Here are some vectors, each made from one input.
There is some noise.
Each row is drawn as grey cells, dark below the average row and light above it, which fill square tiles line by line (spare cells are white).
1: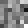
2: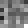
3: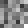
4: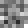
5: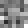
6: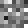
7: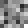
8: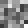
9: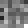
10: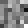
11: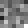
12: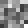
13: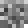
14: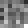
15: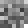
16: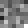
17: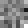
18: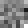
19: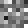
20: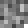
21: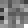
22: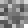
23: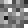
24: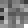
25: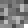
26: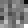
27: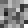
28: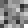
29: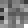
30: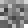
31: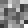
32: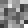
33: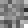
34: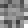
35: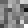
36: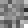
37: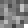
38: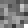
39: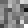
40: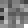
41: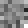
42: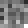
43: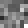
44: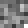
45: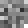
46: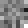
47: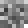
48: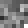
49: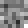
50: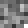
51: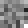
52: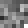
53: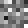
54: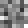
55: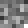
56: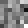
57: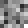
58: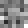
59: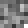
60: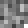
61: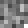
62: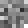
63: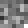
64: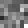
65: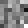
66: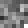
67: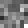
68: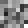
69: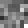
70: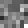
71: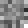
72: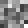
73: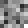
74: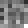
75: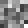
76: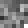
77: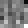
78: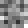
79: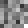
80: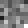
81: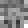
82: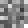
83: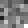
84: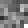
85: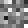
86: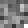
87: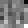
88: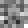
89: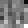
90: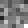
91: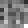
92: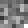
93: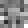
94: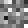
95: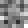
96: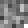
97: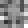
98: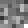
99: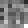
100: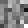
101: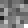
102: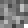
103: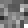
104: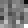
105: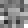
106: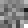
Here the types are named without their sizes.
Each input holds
either a point on a line, or a list of points on a circle.
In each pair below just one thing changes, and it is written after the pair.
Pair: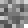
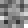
the place on the circle in item 1 of the list
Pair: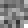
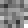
the place on the circle in item 2 of the list
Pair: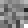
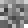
the place on the circle in item 1 of the list
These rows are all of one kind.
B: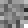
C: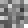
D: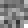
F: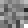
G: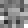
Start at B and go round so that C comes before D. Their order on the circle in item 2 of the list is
B, C, G, D, F.
